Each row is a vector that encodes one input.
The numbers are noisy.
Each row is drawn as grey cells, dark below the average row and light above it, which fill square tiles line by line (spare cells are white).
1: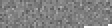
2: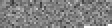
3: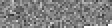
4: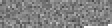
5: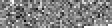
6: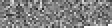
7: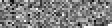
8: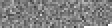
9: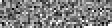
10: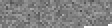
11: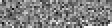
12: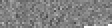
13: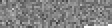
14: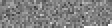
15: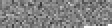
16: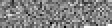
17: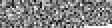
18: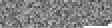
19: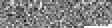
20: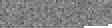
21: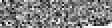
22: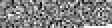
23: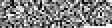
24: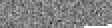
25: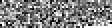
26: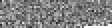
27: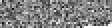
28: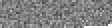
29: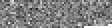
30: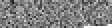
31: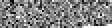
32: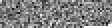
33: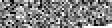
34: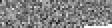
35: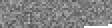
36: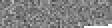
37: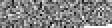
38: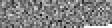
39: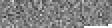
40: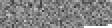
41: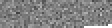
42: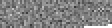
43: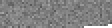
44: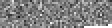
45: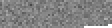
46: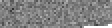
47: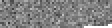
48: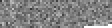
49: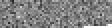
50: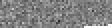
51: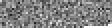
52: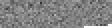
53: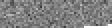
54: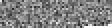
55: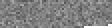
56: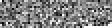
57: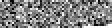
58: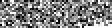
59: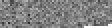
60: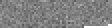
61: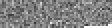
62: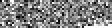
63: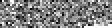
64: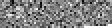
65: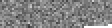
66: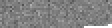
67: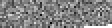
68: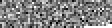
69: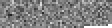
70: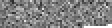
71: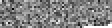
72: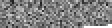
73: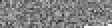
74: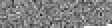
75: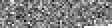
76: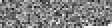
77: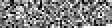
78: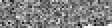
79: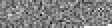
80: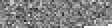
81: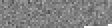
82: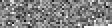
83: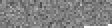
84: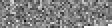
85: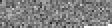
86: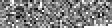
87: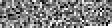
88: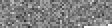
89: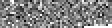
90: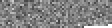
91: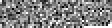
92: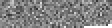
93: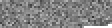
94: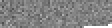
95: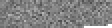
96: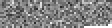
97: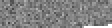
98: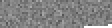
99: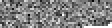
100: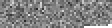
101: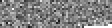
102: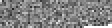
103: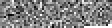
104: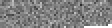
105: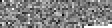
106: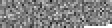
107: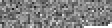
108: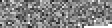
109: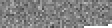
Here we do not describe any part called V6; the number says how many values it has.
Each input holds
a node of an 8-node tree, together with either a node of an 8-node tree, or a value of V6.
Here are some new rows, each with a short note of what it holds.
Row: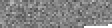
a node of each of two 8-node trees
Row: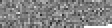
a node of each of two 8-node trees
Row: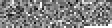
a node of each of two 8-node trees
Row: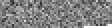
a node of an 8-node tree and a value of V6
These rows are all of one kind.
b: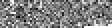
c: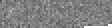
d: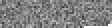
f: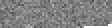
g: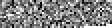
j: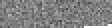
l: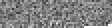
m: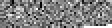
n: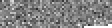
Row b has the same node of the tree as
d, f and j.
